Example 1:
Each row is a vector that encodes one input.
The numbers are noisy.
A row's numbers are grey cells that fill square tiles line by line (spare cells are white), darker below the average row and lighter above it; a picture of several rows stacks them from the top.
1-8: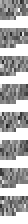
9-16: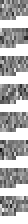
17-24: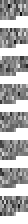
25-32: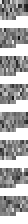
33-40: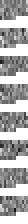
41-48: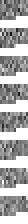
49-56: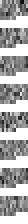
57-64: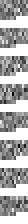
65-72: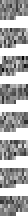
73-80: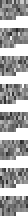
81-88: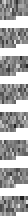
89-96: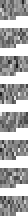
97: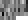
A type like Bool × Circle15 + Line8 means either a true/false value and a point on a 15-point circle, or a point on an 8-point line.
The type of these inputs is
Line7 + Line12.
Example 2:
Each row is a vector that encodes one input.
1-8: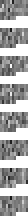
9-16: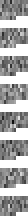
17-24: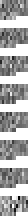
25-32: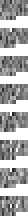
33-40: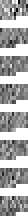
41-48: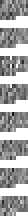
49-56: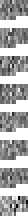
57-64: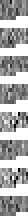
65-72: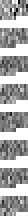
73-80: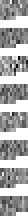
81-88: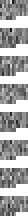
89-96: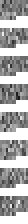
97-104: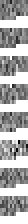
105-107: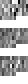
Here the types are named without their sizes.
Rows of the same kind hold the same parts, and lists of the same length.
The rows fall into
3 kinds.
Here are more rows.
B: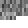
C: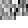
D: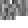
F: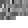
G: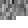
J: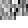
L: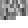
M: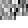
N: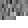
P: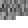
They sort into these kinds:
B, N, P
C, J, M
D, F, G, L

